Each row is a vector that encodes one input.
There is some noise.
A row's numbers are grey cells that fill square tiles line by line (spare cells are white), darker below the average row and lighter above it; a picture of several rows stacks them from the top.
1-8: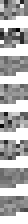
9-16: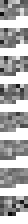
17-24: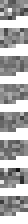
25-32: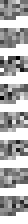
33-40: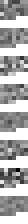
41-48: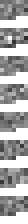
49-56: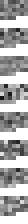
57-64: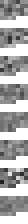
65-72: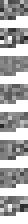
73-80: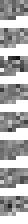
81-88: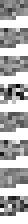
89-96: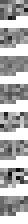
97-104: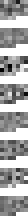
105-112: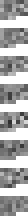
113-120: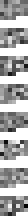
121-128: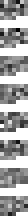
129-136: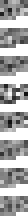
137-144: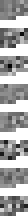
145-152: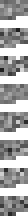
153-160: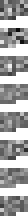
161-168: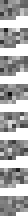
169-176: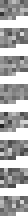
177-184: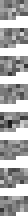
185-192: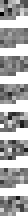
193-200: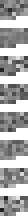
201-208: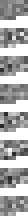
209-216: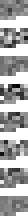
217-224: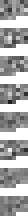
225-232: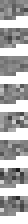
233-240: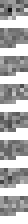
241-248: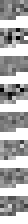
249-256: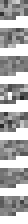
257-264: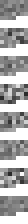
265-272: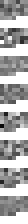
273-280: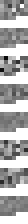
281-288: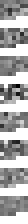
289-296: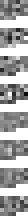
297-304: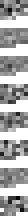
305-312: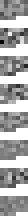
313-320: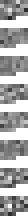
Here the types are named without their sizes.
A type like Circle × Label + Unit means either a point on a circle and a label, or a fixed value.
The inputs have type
(Bool × Circle + Unit) × Line.
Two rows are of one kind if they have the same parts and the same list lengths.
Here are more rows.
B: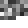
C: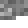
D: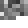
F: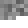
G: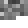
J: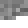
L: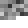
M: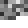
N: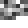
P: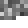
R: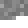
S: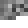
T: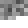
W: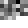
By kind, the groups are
B, C, D, G, L, N, P, R, W
F, J, M, S, T

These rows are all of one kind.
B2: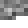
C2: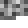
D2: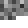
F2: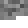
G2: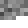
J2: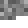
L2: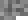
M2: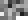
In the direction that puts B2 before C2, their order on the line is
J2, F2, D2, B2, C2, M2, L2, G2.
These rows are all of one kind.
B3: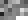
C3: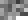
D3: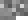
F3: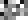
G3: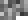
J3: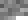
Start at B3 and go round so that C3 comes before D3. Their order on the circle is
B3, C3, D3, F3, J3, G3.
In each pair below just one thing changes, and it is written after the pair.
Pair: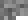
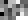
the place on the line
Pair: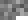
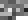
the place on the line
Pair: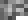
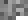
the place on the line
